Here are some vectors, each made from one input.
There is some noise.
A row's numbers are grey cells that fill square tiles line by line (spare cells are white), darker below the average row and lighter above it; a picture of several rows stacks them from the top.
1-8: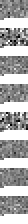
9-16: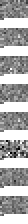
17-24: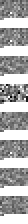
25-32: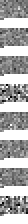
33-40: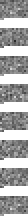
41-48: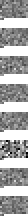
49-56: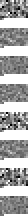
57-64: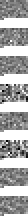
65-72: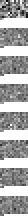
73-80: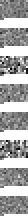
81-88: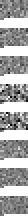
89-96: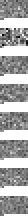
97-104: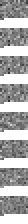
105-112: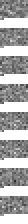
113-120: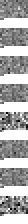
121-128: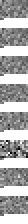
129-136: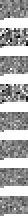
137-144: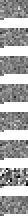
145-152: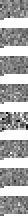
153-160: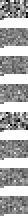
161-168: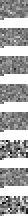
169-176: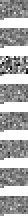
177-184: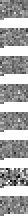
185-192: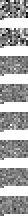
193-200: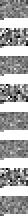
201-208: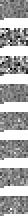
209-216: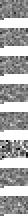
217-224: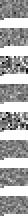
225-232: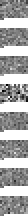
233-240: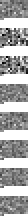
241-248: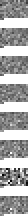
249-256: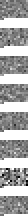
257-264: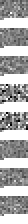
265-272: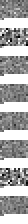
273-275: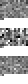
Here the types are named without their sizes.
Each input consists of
a node of a tree and a true/false value.
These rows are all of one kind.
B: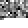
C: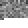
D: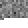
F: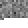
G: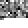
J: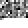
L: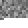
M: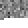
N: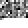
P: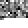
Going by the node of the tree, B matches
D, F, G and P.
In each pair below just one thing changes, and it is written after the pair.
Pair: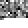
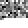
the node of the tree
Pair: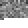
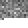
the node of the tree
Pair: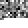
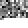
the node of the tree
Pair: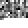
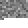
the true/false value
